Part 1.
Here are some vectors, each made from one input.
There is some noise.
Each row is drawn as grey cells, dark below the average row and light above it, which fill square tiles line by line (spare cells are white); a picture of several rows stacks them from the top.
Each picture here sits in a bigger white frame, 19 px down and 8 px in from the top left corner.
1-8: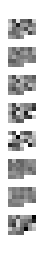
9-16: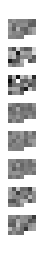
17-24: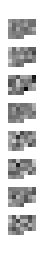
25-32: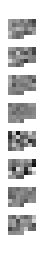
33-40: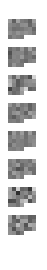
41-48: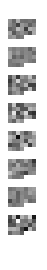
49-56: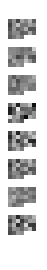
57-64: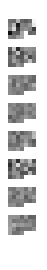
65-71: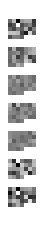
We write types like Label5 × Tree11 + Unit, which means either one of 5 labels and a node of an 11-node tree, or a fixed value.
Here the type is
(Bool × Bool × Bool × Bool + Unit) × Line6.
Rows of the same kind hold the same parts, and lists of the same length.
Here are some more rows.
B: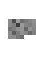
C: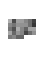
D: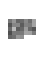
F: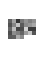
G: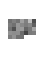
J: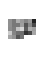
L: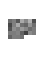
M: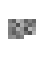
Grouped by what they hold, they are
B, C, D, F, G, L, M
J

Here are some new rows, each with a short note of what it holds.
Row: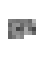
a point on a 6-point line and four true/false values
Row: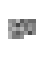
a point on a 6-point line
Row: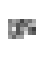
a point on a 6-point line
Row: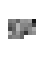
a point on a 6-point line and four true/false values
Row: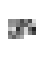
a point on a 6-point line
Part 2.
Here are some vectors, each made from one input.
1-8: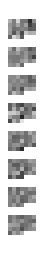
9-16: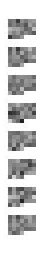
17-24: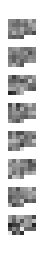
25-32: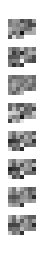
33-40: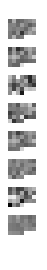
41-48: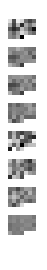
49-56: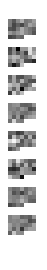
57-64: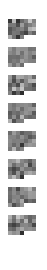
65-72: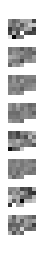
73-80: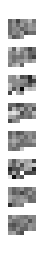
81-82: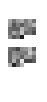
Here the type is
Bool × Bool × Bool + Line5.
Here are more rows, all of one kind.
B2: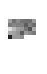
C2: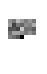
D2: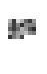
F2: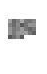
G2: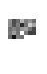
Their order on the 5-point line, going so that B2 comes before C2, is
D2, G2, F2, B2, C2.
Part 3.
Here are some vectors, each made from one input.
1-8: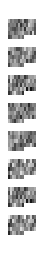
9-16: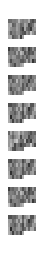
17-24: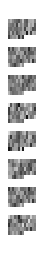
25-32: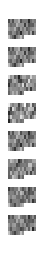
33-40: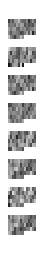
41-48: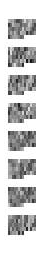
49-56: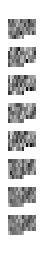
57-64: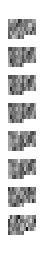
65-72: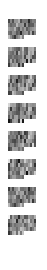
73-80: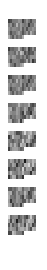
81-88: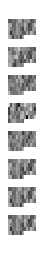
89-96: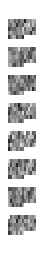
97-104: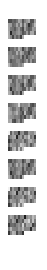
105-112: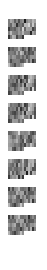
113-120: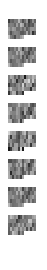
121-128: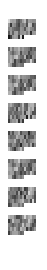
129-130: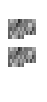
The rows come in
2 kinds.
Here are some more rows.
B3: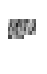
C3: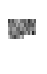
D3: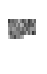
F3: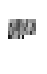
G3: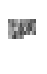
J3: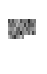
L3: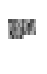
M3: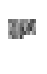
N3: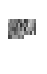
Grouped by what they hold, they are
B3, F3, N3
C3, D3, G3, J3, L3, M3

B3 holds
one of 12 labels.
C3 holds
a point on a 13-point line.
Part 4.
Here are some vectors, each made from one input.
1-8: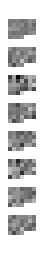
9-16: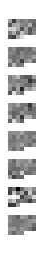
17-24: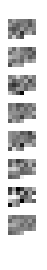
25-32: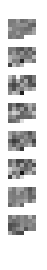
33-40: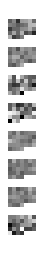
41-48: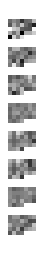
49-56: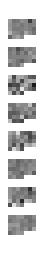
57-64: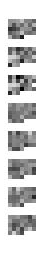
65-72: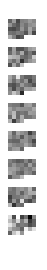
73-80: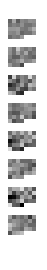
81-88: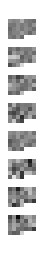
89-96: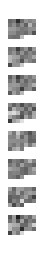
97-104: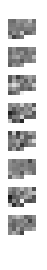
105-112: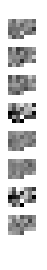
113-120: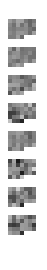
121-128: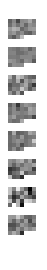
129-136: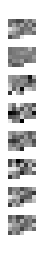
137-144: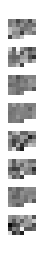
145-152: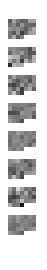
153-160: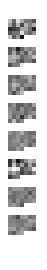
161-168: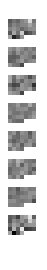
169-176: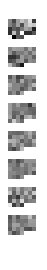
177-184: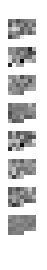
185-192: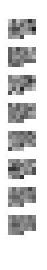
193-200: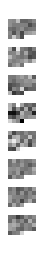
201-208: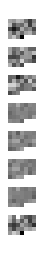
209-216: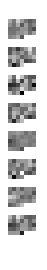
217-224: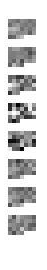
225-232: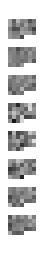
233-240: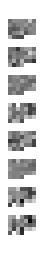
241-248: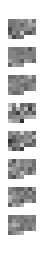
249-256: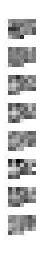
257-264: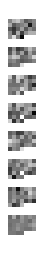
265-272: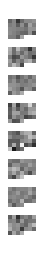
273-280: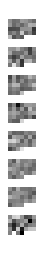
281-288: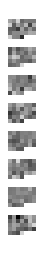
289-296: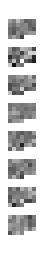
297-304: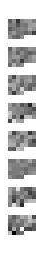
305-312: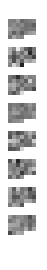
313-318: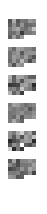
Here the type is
List2(Line5).
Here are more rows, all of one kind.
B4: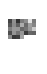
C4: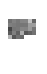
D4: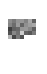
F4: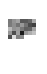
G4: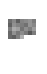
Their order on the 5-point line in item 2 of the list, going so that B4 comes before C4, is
B4, G4, D4, F4, C4.
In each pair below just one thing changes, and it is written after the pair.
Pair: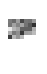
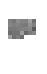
the place on the 5-point line in item 1 of the list
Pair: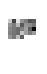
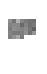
the place on the 5-point line in item 1 of the list
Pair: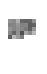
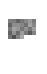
the place on the 5-point line in item 2 of the list
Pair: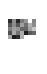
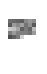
the place on the 5-point line in item 2 of the list
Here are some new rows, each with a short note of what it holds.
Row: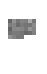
a list of two items
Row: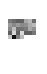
the empty list
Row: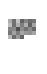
the empty list
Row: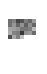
a list of one item
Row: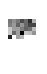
a list of one item
